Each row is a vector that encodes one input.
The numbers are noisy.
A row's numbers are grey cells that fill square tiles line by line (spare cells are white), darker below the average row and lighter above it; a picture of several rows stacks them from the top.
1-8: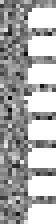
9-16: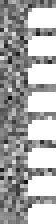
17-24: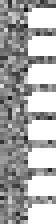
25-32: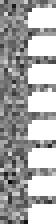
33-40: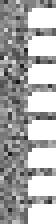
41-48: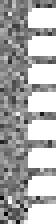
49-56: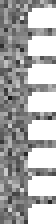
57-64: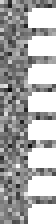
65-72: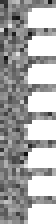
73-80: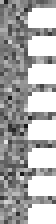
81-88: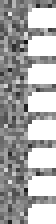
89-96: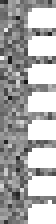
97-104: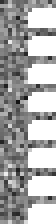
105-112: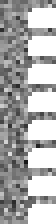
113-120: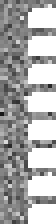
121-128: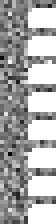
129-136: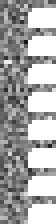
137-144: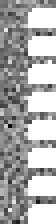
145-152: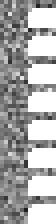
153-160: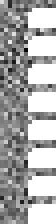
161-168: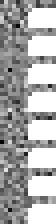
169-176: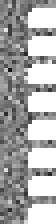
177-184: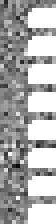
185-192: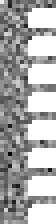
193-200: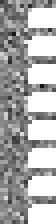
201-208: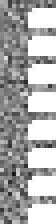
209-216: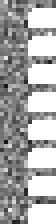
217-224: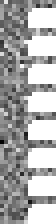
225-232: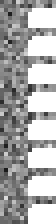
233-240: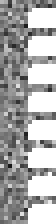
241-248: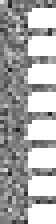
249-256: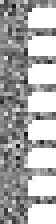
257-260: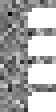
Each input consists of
one of 5 labels, together with either a fixed value, or a node of a 14-node tree.
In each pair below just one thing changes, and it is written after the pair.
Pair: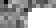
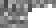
the label
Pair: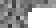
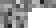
the node of the tree
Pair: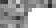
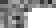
the node of the tree
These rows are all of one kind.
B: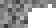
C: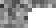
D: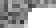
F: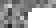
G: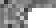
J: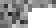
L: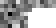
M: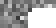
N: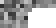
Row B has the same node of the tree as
C and N.
